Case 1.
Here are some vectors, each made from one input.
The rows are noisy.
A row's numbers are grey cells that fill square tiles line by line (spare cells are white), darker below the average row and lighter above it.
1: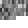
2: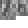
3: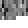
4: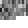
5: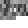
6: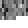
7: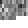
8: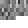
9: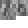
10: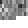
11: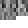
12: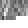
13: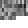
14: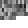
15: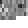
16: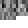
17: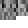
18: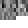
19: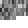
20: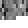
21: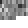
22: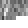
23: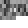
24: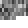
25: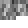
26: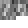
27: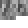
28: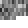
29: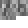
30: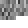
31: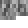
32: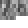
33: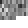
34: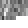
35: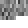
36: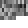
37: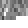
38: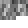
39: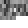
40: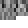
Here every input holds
a point on a 5-point line and a true/false value.
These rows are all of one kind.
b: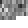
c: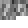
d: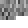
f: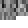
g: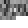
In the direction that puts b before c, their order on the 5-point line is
g, b, d, c, f.
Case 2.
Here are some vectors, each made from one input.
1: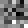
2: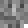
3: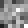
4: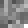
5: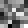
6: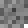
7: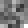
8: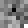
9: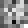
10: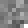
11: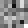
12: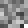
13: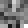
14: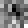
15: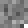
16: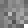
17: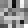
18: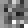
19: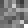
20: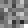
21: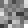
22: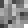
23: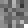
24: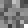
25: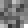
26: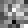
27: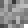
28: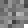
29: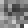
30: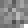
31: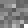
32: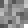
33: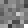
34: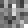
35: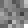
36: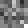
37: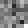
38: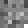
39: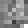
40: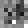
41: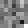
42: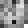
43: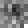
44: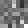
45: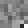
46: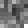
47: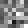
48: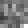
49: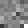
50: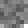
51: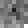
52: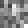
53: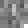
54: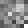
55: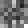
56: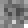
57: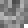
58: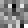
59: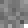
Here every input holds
a point on a 6-point line, together with either a fixed value, or a node of an 8-node tree.
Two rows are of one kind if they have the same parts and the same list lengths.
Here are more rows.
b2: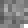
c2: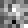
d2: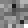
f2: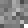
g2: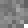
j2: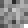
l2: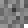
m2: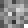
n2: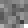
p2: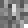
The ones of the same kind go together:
b2, c2, d2, j2, n2, p2
f2, g2, l2, m2

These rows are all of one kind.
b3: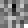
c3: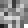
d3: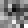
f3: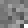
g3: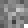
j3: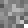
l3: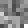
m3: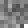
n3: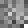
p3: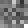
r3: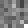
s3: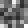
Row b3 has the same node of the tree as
c3 and p3.
